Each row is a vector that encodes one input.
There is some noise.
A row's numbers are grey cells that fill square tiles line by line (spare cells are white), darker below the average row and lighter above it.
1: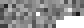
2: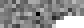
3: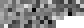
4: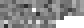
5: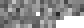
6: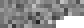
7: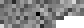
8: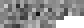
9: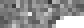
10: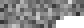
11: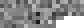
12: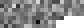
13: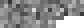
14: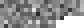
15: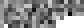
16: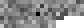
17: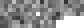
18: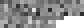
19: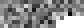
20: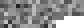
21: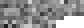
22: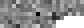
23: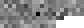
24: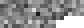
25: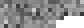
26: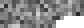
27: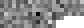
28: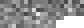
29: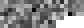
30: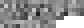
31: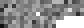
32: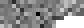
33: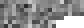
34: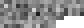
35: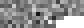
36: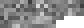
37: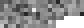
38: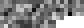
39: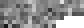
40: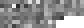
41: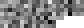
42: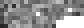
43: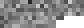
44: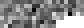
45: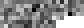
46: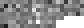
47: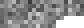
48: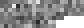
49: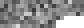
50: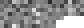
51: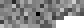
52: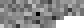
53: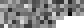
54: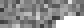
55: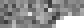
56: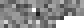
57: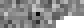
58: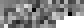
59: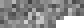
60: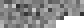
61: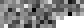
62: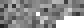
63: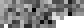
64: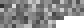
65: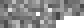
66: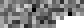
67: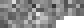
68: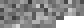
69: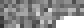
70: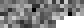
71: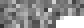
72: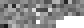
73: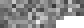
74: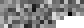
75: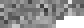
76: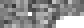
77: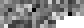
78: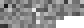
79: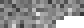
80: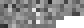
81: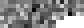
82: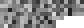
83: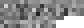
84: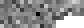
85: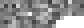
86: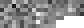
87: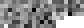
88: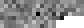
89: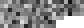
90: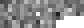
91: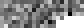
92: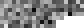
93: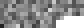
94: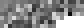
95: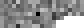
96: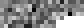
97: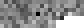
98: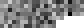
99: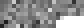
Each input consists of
either a point on a 9-point circle and a true/false value, or a point on a 5-point line.
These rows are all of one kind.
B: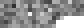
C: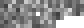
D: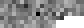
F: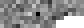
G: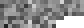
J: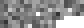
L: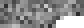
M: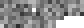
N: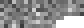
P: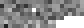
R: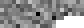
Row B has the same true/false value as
C, J, L and N.
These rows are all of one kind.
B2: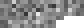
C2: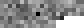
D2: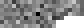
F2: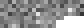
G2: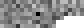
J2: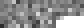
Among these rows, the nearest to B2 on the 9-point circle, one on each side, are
C2 and F2.
